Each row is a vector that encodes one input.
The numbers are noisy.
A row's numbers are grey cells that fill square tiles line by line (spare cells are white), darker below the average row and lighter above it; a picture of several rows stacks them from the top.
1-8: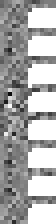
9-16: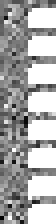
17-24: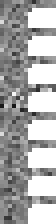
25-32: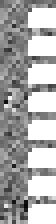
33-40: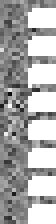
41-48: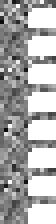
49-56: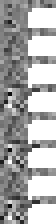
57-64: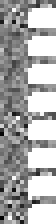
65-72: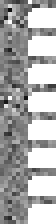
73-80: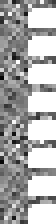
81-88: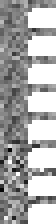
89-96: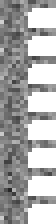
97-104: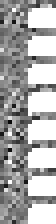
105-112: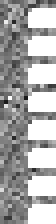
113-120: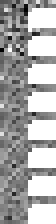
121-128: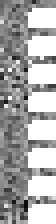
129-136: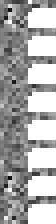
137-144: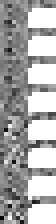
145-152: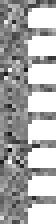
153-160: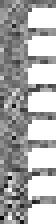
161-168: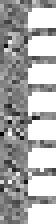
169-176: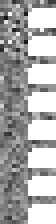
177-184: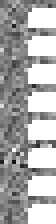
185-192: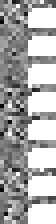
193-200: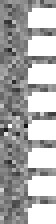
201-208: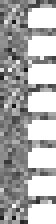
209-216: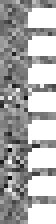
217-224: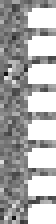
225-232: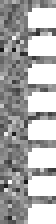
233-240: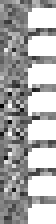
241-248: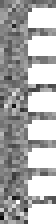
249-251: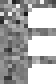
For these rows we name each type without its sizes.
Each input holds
either a node of a tree, or a list of points on a line.
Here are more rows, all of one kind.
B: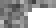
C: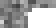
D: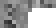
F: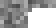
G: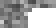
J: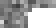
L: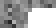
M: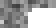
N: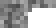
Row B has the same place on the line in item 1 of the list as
C, J and M.
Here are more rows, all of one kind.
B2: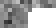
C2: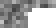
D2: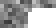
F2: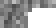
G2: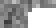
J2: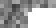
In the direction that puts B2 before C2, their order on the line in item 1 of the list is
D2, B2, G2, F2, J2, C2.
